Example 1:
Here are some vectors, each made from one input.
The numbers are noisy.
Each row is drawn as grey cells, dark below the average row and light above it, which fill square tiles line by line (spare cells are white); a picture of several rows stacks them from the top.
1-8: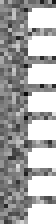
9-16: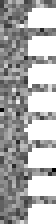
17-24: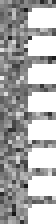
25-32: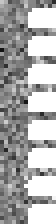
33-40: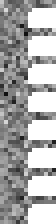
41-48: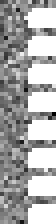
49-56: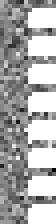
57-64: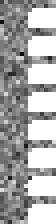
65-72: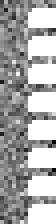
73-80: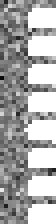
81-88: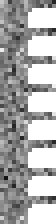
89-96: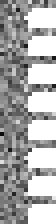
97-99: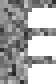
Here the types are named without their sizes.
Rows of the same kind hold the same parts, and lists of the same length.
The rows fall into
2 kinds.
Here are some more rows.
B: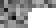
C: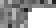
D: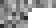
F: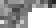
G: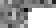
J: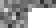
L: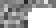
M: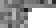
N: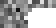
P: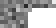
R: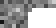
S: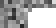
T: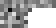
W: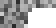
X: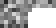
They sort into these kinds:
B, C, F, G, J, M, P, R, S
D, L, N, T, W, X

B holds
four true/false values.
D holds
a point on a circle.
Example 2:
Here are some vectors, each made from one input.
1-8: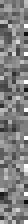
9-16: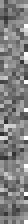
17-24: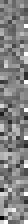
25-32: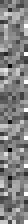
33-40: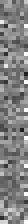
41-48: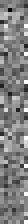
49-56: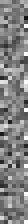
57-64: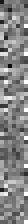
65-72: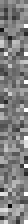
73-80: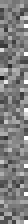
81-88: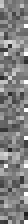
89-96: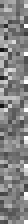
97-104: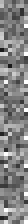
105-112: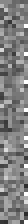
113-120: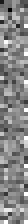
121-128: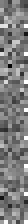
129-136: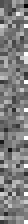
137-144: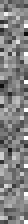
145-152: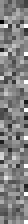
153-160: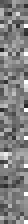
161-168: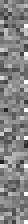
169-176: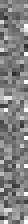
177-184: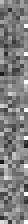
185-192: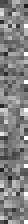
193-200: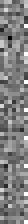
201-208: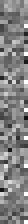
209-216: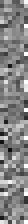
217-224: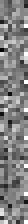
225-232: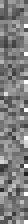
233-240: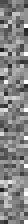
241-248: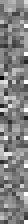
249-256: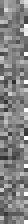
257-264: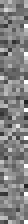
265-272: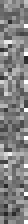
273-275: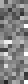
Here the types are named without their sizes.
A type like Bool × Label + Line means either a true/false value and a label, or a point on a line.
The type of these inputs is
Circle + Line.
